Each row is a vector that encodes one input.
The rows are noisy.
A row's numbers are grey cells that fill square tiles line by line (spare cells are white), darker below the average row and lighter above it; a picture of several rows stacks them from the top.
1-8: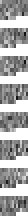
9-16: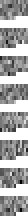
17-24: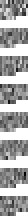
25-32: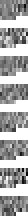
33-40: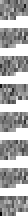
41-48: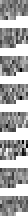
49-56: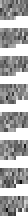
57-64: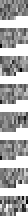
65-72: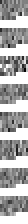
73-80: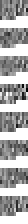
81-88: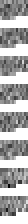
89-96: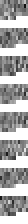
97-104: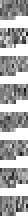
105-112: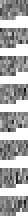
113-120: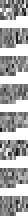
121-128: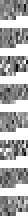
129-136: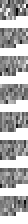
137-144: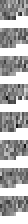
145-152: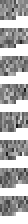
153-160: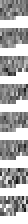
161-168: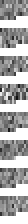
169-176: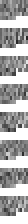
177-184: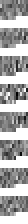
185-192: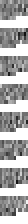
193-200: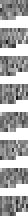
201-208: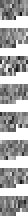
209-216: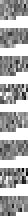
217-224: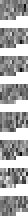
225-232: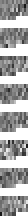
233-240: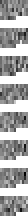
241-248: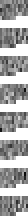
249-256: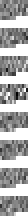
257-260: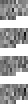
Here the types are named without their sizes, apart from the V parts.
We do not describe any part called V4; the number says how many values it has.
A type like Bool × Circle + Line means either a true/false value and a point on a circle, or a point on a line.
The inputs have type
(Bool × Bool × Bool + List(V4)) × Label + Line.
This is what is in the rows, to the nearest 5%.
About 90% of them hold a label, together with either three true/false values, or a list of values of V4. The rest hold a point on a line.
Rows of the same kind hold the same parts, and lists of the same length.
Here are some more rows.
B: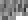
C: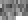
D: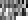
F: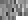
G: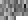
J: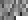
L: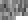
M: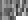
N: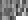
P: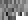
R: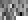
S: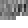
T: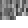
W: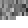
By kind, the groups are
B, C, G, L, S, W
D
F, J
M, N, T
P, R

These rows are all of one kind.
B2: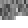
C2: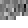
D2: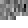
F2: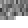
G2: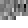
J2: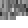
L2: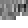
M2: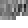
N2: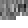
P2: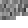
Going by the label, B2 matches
D2, J2 and N2.
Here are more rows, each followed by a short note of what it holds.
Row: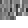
a label, together with the empty list
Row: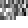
a point on a line
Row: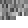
a label, together with a list of two items
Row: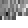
a label, together with a list of one item
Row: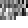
a point on a line
